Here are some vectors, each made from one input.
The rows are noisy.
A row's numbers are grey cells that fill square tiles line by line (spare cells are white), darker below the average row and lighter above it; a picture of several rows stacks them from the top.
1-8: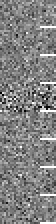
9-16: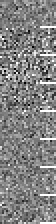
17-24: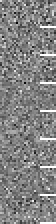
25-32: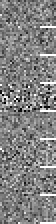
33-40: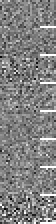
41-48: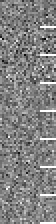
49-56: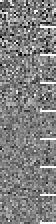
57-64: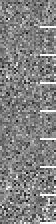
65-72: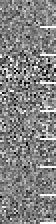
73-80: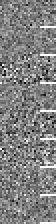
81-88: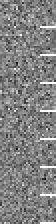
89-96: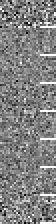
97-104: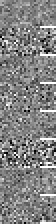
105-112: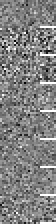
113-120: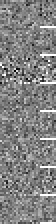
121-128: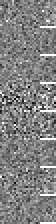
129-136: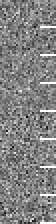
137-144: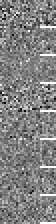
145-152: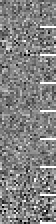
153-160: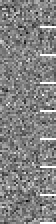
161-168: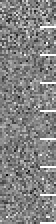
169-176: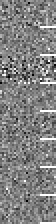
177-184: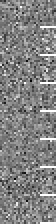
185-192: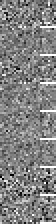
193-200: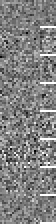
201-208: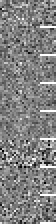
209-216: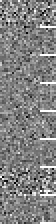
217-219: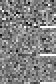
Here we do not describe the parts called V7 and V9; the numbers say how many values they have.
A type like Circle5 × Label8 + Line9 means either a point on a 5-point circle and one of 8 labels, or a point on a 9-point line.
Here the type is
(Tree10 + V9) × (Tree11 + V7).
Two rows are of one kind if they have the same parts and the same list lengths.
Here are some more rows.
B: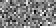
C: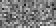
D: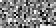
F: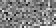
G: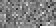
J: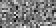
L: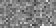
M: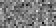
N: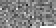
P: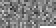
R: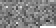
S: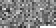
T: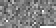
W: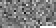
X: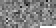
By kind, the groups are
B, L, P, S
C, G, J, R, W
D, M, N, T, X
F

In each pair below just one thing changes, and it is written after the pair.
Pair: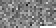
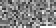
the value of V7
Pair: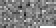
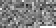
the value of V7
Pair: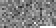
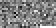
the value of V9
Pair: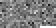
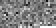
the value of V7
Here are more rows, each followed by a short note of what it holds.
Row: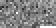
a node of a 10-node tree and a node of an 11-node tree
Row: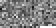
a node of a 10-node tree and a node of an 11-node tree
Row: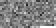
a value of V7 and a value of V9
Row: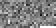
a value of V7 and a value of V9
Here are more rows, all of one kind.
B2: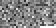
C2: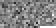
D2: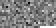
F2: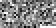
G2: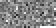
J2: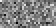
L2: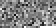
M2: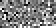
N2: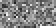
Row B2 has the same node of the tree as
C2 and N2.
